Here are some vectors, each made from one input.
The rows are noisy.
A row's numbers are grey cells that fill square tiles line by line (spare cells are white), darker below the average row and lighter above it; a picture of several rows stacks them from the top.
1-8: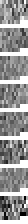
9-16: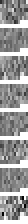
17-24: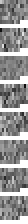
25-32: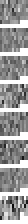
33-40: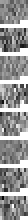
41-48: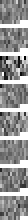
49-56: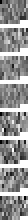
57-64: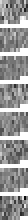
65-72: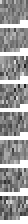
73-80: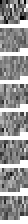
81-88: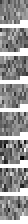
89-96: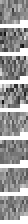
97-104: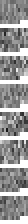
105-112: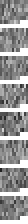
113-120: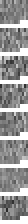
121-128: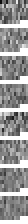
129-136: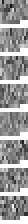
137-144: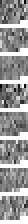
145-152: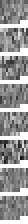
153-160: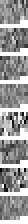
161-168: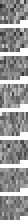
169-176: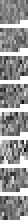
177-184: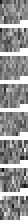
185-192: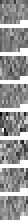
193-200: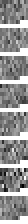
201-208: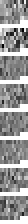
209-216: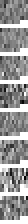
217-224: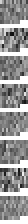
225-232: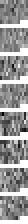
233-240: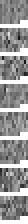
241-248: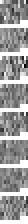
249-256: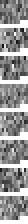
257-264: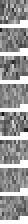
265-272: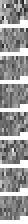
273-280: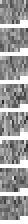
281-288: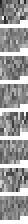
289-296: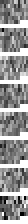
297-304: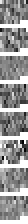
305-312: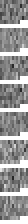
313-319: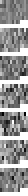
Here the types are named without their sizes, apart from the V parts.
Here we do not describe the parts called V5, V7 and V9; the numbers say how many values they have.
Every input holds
either a point on a line, or a node of a tree, a true/false value, a value of V7 and a value of V9, or a value of V5.
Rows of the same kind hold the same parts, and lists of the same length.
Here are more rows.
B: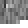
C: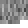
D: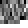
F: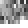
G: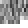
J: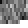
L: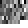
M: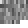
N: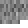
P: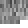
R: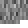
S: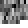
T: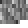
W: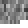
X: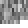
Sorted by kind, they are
B, C, F, G, L, M, N, P, R, W, X
D, J, T
S

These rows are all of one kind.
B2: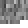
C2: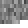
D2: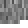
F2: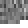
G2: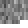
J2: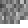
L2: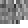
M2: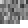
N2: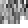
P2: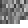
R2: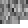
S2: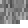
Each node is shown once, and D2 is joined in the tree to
C2 and L2.
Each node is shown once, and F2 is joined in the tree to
M2.
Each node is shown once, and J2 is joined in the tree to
G2.
